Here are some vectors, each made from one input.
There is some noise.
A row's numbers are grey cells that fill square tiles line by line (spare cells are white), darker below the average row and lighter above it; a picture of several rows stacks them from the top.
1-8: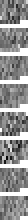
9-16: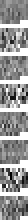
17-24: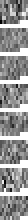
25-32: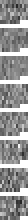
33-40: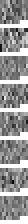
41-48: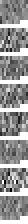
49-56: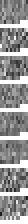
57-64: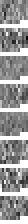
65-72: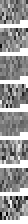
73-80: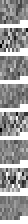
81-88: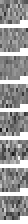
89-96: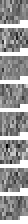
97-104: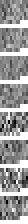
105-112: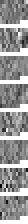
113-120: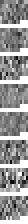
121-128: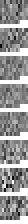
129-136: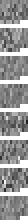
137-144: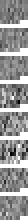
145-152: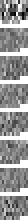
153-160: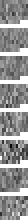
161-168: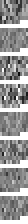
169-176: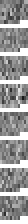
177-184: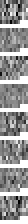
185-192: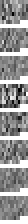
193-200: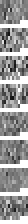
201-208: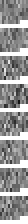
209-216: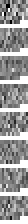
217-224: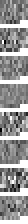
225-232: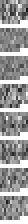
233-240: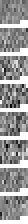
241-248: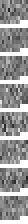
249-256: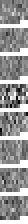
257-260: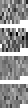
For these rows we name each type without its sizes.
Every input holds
a list of points on a line.
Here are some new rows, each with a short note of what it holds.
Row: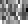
a list of two items
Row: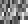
a list of two items
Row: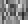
a list of two items
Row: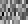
a list of two items
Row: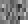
the empty list
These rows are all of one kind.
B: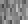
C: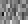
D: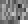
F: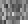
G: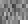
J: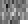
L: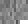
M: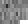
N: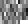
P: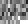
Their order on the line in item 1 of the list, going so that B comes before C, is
G, F, L, D, N, B, C, P, M, J.
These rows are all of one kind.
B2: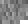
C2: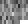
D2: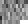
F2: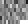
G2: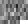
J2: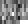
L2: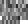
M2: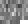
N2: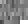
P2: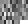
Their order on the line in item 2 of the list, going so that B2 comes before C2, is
L2, G2, D2, F2, M2, N2, B2, P2, C2, J2.
